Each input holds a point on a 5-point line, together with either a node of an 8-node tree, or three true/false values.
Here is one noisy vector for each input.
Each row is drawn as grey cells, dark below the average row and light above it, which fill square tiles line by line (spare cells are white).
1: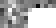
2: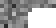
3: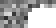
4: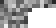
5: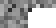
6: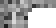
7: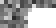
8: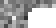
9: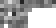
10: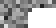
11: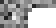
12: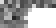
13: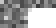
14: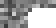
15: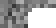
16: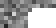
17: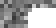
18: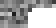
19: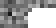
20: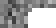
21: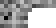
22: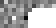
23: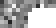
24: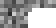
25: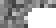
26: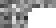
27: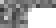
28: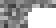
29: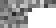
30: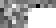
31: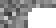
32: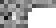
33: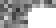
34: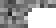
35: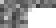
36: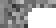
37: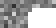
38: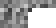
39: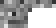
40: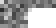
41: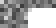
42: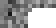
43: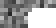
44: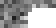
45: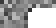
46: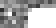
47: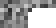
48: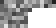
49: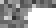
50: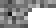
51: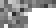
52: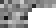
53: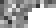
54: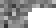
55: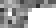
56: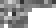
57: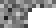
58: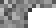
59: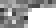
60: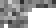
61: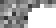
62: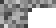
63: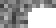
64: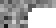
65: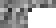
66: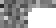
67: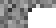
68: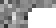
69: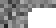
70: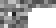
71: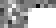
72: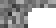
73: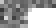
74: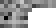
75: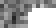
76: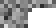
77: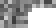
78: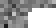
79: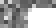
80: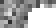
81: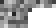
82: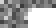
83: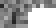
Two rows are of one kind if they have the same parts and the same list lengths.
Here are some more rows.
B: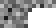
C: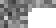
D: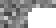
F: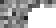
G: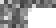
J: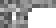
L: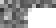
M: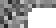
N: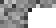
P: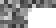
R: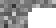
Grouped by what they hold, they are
B, F, J, N
C, D, G, L, M, P, R

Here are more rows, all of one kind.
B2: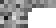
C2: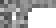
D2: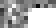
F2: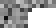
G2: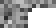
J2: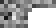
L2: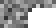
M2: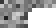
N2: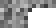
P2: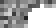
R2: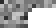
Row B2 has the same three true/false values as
C2, D2 and J2.
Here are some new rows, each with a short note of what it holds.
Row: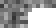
a point on a 5-point line and a node of an 8-node tree
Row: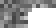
a point on a 5-point line and a node of an 8-node tree
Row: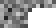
a point on a 5-point line and three true/false values
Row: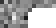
a point on a 5-point line and three true/false values
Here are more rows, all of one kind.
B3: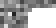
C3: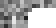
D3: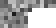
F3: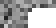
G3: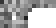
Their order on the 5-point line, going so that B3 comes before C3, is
B3, D3, C3, G3, F3.
